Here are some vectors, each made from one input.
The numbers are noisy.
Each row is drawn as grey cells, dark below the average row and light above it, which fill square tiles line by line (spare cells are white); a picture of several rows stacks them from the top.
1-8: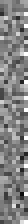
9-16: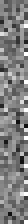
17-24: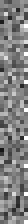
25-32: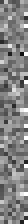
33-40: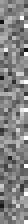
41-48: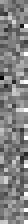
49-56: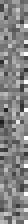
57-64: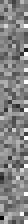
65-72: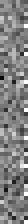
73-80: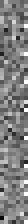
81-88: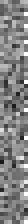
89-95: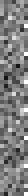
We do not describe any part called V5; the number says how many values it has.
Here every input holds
either a point on each of two 4-point lines and a true/false value, or two values of V5.
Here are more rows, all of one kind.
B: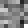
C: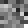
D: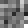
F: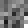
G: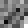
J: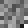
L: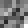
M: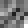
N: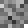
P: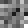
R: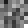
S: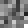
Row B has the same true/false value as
J and N.
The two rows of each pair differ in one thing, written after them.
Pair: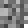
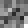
the true/false value
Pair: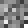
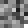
the true/false value
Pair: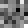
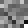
the true/false value
